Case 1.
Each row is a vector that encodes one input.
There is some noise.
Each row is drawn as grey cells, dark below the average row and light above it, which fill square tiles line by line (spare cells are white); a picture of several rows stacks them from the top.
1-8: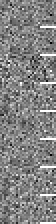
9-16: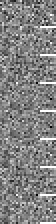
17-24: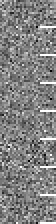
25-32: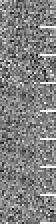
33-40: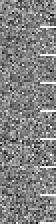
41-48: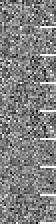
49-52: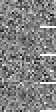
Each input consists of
a point on an 8-point line.
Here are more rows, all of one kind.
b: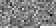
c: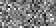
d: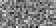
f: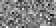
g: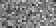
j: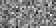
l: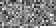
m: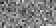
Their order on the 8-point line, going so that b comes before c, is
d, f, b, m, g, j, l, c.
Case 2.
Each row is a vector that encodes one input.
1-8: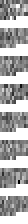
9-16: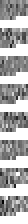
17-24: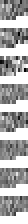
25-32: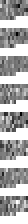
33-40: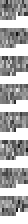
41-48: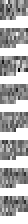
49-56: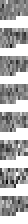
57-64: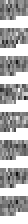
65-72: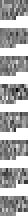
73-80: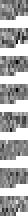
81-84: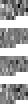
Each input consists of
a point on a 7-point line.
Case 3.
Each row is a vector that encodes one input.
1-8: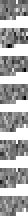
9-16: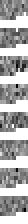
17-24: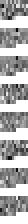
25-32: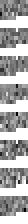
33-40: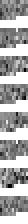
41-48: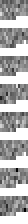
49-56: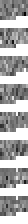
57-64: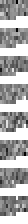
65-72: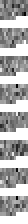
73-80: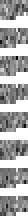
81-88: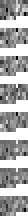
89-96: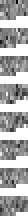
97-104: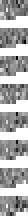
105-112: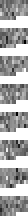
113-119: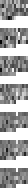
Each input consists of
either a fixed value, or three true/false values.
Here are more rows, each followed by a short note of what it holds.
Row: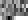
a fixed value
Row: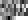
a fixed value
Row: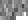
three true/false values
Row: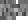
three true/false values
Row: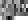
a fixed value
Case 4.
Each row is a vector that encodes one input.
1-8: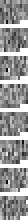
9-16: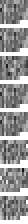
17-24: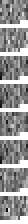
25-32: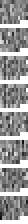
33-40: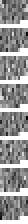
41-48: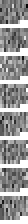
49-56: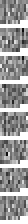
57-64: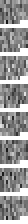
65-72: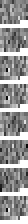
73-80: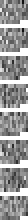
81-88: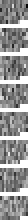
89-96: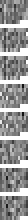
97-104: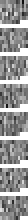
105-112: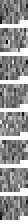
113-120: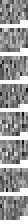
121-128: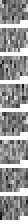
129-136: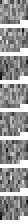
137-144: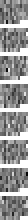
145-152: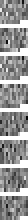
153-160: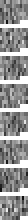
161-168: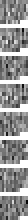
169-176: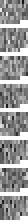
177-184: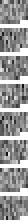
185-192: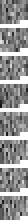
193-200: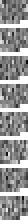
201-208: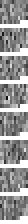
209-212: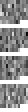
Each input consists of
a point on a 17-point circle.
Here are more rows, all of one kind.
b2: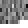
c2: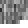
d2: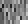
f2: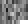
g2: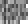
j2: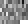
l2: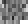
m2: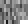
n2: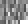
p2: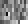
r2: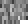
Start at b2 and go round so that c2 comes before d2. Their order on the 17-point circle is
b2, m2, c2, d2, p2, n2, g2, l2, j2, r2, f2.
